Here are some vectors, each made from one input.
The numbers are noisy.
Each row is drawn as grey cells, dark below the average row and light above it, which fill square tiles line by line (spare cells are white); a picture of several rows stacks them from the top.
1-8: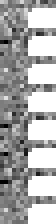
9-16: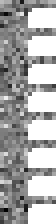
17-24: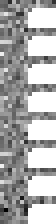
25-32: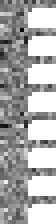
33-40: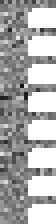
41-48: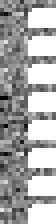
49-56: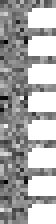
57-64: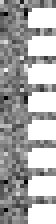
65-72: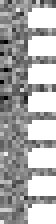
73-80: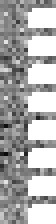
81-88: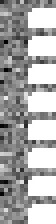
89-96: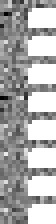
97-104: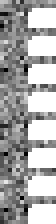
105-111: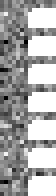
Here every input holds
a point on an 8-point line, together with either a point on an 8-point line, or three true/false values.
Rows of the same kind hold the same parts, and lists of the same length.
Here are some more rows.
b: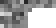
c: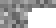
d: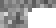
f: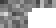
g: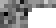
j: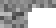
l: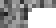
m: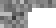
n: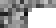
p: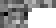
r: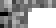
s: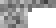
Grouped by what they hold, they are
b, c, d, f, j, m, s
g, l, n, p, r

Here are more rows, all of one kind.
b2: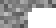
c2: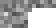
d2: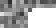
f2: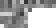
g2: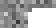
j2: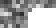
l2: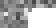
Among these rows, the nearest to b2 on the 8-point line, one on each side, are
c2 and f2.
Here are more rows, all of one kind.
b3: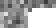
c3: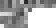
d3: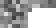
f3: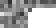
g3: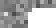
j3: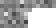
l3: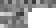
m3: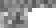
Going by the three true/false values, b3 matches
c3 and f3.
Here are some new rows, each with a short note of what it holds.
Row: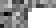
a point on each of two 8-point lines
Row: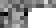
a point on each of two 8-point lines
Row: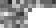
a point on an 8-point line and three true/false values
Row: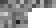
a point on an 8-point line and three true/false values
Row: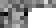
a point on each of two 8-point lines
